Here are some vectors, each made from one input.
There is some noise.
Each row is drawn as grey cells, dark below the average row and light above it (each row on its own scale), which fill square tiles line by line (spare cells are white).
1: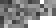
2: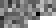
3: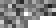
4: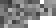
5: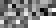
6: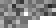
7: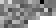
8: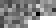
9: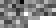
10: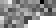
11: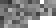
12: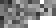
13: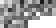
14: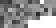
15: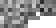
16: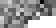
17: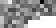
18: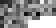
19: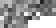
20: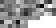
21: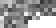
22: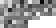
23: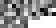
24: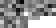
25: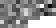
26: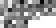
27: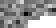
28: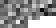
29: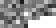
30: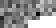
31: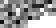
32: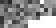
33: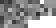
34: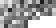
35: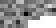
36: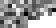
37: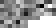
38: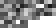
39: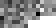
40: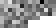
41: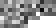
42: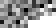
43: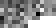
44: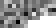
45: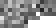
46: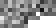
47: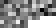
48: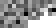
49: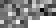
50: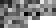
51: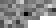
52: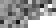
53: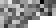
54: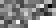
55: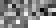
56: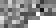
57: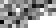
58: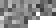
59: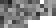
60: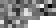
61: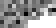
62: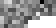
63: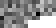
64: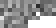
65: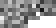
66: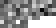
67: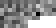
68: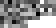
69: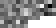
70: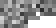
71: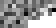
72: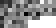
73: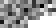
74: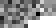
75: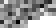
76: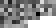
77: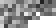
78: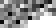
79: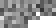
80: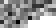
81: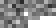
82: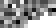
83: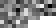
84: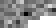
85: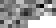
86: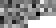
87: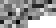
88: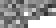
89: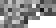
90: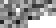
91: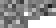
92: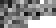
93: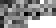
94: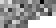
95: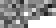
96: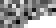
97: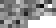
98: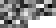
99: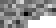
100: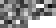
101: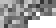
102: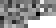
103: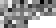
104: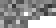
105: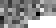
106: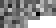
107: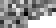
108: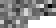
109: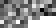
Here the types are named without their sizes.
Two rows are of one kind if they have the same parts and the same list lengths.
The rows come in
2 kinds.
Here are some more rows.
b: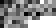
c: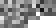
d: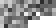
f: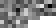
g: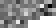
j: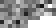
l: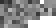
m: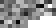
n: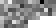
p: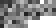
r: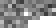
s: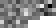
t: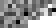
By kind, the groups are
b, c, j, l, m, p
d, f, g, n, r, s, t

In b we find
three true/false values.
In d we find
a point on a circle and three true/false values.
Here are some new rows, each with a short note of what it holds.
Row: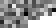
a point on a circle and three true/false values
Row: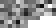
three true/false values
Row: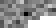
three true/false values
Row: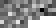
three true/false values
